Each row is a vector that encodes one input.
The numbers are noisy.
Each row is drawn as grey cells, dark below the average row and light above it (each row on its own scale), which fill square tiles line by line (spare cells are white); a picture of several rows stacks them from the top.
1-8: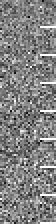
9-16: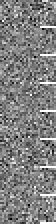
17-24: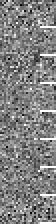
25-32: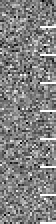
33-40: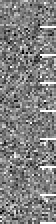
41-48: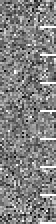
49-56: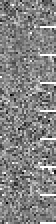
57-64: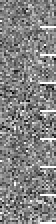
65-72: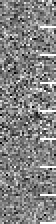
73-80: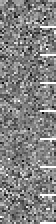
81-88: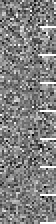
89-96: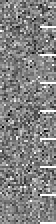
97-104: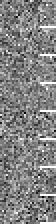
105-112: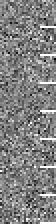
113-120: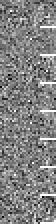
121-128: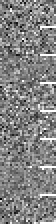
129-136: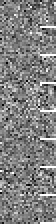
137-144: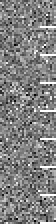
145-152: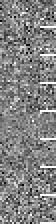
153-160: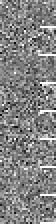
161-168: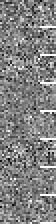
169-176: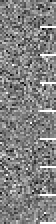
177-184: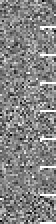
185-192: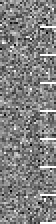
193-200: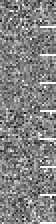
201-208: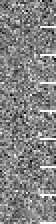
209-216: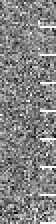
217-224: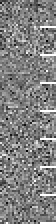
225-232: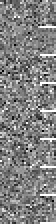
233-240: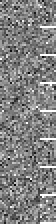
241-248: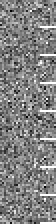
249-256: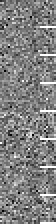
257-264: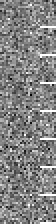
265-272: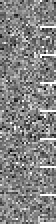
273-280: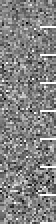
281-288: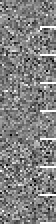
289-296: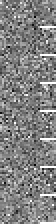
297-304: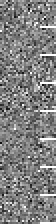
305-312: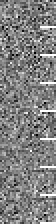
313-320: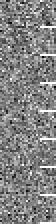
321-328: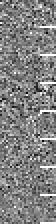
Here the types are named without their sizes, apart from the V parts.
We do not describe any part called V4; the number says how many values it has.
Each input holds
a value of V4, together with either a point on a line, or a node of a tree.
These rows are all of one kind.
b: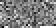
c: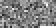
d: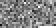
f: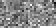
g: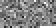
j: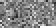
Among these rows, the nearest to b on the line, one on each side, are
d and j.
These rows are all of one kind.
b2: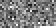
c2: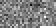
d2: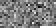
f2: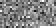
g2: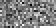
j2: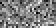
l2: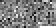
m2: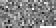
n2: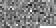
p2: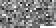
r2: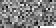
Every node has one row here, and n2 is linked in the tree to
b2 and p2.
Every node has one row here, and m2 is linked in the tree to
r2.
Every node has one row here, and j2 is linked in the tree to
b2 and d2.
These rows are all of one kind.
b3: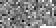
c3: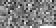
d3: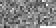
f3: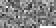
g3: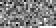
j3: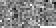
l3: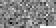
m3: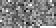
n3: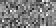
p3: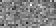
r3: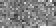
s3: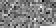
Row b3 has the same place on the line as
g3, r3 and s3.
